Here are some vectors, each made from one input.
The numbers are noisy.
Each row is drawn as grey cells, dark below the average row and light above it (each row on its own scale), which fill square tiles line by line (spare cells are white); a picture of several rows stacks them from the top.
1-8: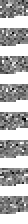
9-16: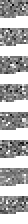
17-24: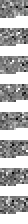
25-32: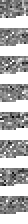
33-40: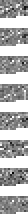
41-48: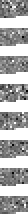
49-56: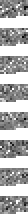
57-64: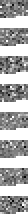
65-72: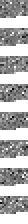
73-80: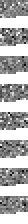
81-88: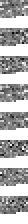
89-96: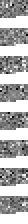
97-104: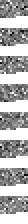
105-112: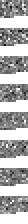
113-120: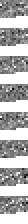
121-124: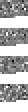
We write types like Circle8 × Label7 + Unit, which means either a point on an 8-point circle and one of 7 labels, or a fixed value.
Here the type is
Bool × (Circle8 + Line9).
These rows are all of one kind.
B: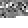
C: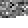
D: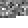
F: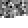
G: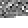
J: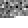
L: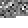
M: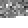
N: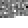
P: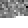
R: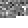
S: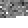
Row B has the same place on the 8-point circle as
F, G and L.
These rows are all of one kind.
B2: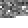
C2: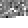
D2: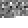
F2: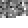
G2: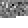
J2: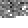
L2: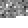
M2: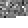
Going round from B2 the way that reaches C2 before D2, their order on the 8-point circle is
B2, L2, M2, C2, G2, F2, D2, J2.
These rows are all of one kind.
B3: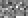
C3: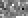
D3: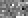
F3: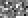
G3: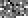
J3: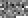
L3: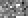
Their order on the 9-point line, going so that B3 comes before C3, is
F3, B3, L3, D3, C3, G3, J3.
